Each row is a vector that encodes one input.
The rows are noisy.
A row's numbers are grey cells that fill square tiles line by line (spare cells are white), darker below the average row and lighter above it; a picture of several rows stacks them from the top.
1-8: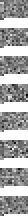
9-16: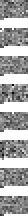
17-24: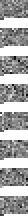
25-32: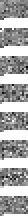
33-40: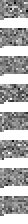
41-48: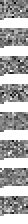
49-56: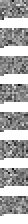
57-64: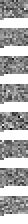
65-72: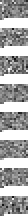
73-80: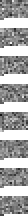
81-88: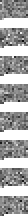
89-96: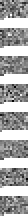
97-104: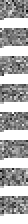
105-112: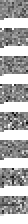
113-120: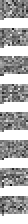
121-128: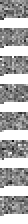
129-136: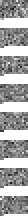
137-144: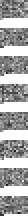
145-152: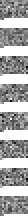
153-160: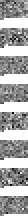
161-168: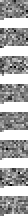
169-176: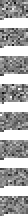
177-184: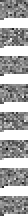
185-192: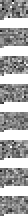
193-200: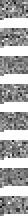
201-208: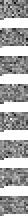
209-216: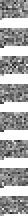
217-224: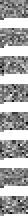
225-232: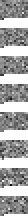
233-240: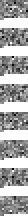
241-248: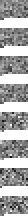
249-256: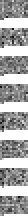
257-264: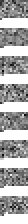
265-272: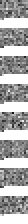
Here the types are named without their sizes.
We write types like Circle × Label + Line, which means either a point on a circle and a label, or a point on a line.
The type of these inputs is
(Circle + Line) × Line.
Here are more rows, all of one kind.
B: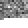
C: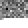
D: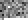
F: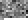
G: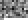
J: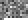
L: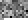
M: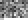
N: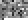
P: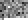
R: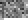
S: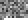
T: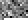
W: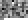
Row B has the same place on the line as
D, F and P.
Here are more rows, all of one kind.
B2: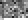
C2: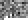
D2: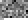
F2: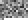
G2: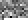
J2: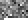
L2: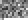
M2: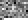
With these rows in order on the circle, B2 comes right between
C2 and M2.
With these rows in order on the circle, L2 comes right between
C2 and F2.
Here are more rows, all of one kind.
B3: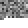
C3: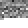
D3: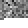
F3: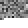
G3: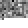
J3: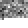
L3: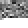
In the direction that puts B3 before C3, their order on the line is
F3, B3, D3, G3, L3, C3, J3.
